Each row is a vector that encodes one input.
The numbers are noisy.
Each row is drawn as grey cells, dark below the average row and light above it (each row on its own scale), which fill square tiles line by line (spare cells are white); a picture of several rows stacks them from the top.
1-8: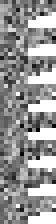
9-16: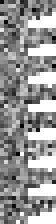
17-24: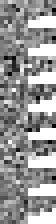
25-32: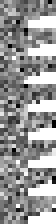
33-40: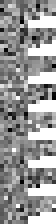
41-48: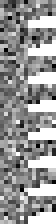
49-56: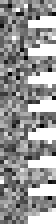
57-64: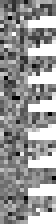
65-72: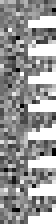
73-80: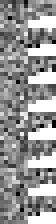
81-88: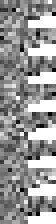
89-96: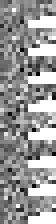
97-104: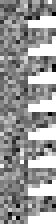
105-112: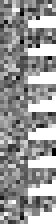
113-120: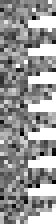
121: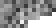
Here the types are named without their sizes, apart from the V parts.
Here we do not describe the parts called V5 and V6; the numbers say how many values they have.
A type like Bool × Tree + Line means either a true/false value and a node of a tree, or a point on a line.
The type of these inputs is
(Bool × Bool × Bool + Line × V5) × V6.
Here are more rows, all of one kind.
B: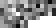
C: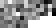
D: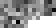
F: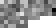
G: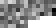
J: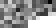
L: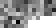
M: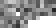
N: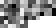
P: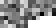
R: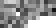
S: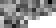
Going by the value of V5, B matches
M and S.
